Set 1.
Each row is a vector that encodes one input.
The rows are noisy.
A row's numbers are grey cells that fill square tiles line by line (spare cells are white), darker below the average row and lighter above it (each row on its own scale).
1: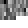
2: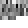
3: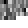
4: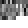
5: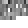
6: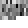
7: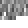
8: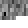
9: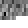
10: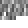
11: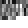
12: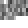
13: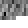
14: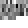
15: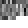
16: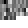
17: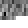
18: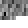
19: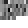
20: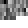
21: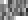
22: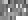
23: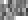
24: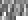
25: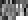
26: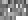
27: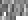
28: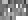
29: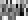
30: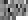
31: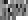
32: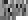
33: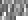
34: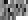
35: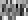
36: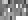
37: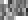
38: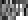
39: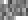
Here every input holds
three true/false values.
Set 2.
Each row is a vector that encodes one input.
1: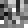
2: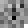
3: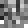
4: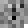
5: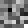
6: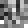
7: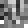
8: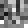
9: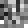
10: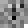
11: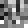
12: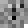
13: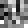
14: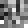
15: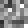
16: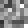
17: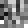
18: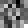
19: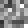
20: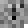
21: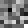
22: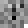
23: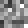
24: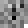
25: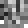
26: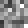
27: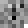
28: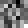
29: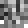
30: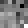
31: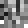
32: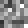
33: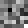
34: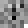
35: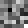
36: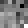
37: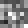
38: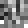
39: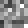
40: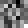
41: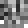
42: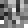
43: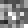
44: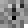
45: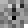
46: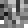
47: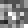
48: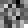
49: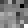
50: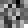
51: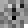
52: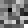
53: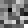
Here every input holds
one of 7 labels.
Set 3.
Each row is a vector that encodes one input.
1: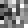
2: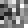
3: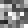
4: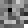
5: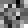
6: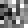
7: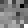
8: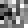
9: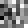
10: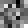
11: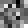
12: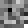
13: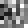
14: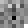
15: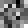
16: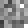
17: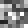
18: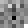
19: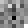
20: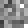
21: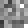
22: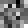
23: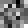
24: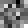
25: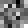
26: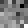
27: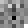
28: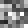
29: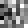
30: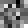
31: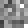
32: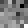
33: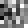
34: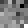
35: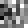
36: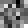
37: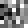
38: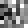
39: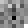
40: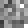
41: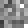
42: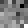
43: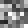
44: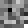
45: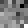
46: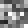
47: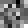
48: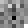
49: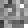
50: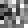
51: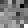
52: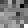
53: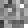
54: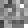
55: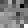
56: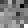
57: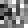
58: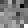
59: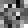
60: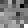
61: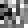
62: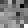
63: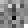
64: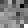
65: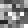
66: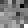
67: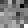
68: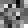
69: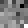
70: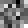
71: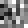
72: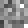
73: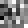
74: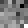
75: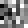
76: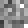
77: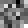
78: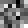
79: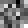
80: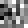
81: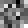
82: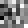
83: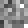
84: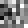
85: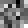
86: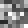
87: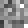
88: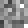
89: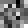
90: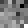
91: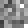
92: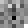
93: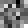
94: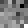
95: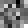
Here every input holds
one of 7 labels.
